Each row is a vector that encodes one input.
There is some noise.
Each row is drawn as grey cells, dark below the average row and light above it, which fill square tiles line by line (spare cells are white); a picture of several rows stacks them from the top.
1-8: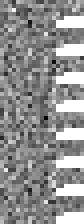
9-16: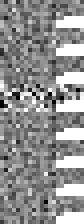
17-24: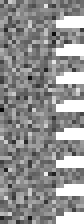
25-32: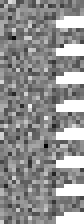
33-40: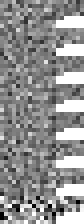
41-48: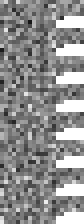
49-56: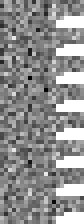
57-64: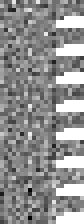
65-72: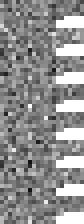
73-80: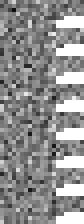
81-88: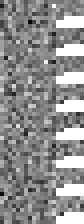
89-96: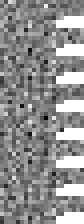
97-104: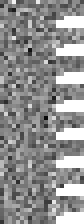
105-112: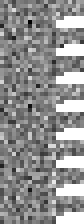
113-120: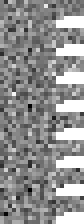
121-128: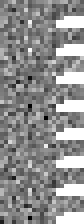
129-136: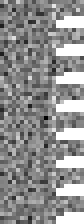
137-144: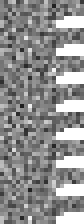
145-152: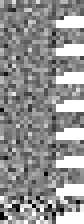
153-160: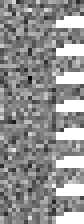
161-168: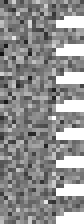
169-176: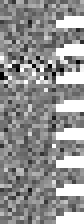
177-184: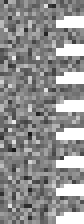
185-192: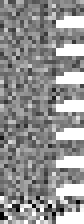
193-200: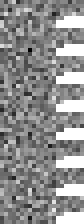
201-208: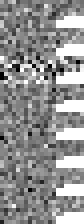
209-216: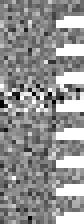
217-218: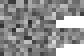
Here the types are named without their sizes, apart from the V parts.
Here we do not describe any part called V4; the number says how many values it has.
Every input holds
a list of items, each a label, a point on a line and a value of V4.
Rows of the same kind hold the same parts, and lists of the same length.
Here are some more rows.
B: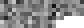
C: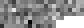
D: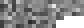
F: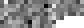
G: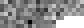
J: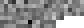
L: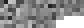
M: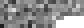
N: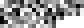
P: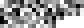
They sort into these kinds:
B, L
C, D, F, G, J, M
N, P

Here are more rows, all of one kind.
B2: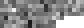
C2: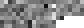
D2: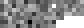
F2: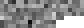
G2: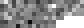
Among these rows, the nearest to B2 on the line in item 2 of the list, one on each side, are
D2 and G2.
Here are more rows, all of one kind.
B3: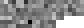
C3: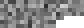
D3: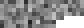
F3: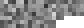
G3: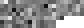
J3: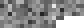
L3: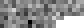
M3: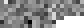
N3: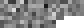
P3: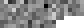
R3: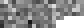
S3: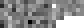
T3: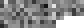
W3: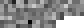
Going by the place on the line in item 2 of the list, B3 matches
G3, S3 and T3.
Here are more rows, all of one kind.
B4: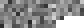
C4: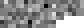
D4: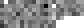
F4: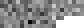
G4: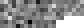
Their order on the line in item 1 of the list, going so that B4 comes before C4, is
G4, F4, B4, D4, C4.
